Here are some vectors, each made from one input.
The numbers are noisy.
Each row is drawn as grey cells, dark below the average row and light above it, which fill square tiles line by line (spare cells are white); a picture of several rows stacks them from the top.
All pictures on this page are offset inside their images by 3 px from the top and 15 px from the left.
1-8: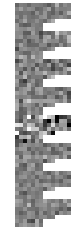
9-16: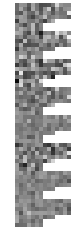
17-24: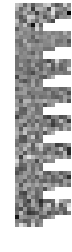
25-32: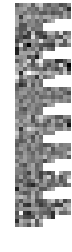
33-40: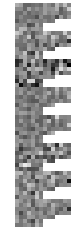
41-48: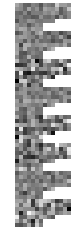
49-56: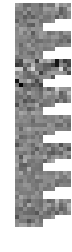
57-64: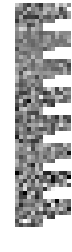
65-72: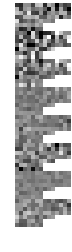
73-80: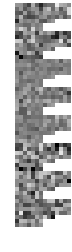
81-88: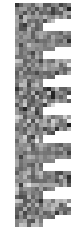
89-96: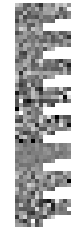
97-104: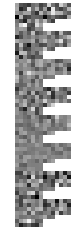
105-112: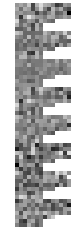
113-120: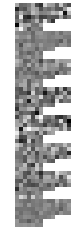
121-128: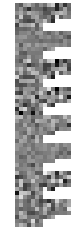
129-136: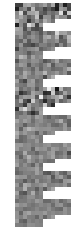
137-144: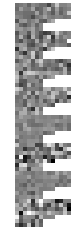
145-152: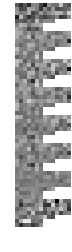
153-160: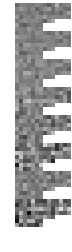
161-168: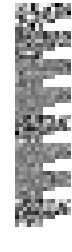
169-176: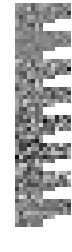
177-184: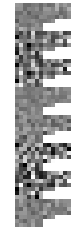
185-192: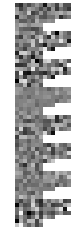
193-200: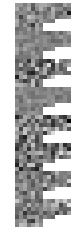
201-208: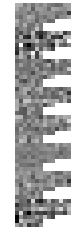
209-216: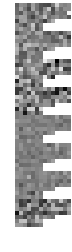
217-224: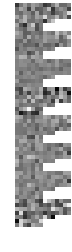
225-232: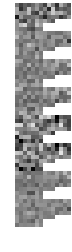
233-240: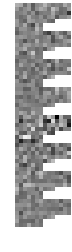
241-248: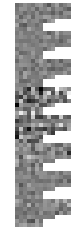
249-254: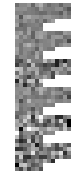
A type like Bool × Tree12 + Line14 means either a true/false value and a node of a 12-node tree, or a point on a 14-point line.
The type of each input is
Circle8 + Tree15 × Tree17 + Unit.
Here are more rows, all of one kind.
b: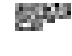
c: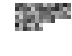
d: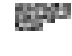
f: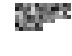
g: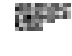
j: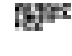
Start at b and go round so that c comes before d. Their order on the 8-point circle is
b, c, j, f, g, d.
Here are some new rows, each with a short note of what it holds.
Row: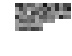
a fixed value
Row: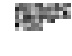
a point on an 8-point circle
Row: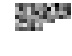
a fixed value
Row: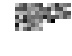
a point on an 8-point circle
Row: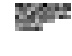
a fixed value
